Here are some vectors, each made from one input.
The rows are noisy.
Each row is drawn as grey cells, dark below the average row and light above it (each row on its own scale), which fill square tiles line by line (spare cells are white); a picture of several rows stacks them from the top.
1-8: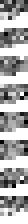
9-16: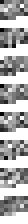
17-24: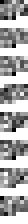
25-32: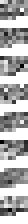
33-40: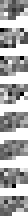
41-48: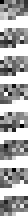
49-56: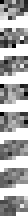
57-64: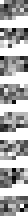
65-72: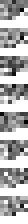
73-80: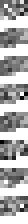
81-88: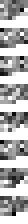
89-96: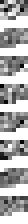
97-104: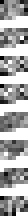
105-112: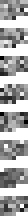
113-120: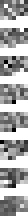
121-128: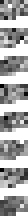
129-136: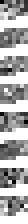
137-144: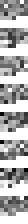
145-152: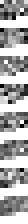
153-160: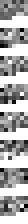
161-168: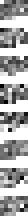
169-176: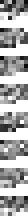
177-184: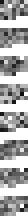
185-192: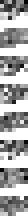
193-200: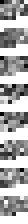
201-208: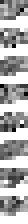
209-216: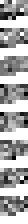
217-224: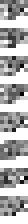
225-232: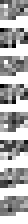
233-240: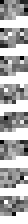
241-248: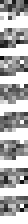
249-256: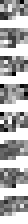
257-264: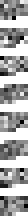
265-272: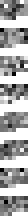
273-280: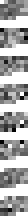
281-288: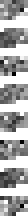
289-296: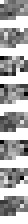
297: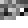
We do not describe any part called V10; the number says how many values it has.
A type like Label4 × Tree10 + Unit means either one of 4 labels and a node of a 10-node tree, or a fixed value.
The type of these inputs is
(Line4 + Tree14) × V10.
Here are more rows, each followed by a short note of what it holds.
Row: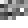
a node of a 14-node tree and a value of V10
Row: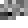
a node of a 14-node tree and a value of V10
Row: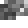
a node of a 14-node tree and a value of V10
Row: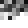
a point on a 4-point line and a value of V10
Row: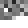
a node of a 14-node tree and a value of V10
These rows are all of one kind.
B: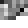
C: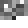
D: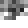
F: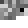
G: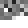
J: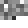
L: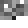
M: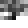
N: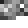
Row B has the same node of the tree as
G, J and N.
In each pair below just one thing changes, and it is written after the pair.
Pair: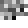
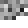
the node of the tree
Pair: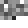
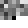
the node of the tree
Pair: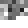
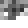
the node of the tree
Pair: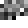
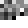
the node of the tree
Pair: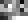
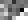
the value of V10
